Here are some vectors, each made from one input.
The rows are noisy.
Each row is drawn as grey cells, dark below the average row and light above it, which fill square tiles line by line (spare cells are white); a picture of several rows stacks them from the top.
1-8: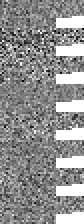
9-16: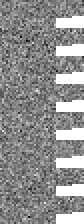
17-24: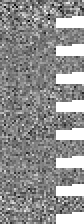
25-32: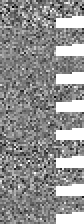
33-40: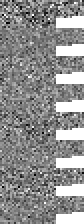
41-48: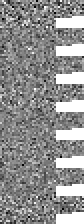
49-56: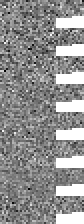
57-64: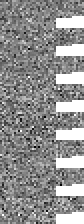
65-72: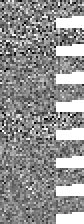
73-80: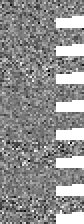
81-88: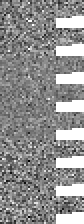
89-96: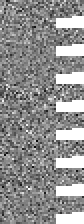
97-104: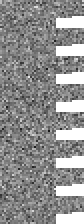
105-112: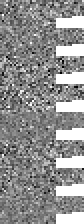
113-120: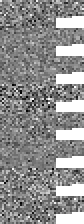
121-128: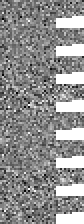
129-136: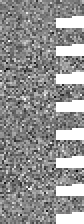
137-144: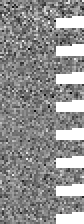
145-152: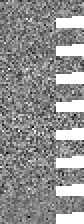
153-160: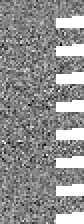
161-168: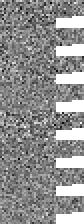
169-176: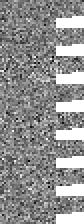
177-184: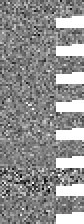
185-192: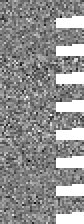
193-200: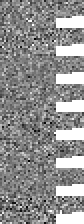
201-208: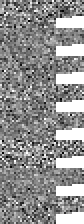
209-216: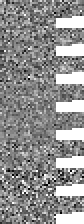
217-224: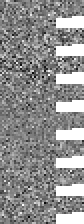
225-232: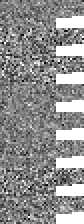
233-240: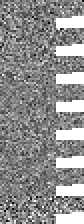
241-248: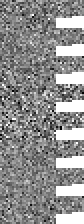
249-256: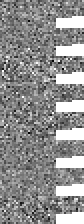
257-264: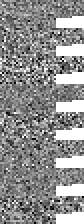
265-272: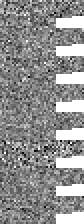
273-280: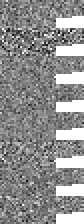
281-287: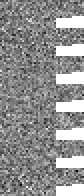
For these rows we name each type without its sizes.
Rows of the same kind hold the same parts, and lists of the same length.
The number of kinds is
6.
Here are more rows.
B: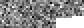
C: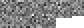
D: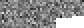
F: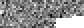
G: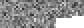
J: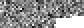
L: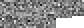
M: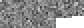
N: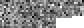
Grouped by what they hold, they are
B, G, N
C
D
F, J
L
M

